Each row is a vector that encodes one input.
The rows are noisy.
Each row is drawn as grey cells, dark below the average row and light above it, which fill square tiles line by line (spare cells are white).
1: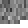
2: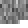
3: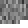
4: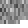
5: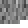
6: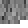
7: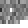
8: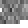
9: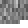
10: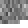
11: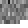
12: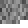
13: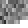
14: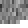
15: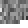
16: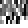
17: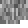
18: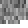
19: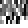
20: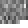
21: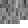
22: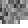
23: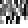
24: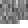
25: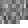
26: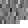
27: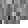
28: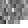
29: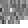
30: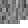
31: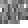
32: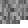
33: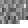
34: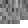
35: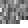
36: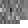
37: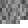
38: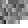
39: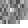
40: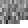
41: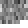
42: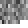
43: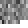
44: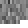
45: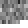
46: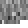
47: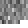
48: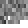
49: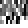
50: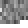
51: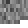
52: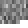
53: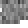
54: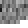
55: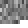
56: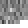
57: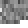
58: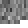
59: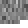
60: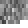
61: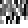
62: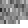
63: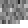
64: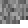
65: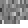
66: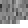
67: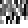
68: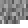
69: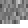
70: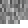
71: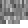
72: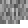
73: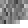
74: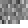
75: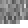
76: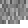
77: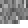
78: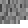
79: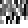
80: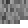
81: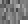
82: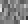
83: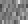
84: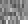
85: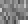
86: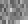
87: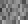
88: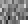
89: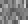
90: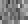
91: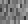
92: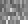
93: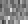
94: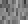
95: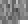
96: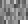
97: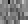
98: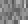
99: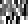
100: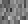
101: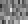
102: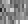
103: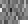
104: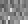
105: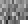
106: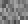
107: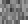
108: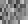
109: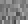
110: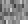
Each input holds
either a fixed value, or a point on each of two 7-point lines and a node of a 10-node tree.
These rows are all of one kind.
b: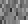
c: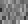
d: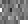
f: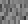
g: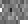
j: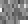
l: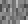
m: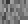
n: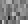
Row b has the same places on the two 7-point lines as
c, f and l.
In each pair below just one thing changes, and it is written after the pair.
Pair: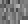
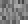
the node of the tree
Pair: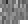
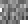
the node of the tree
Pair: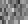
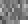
the place on one of the two 7-point lines
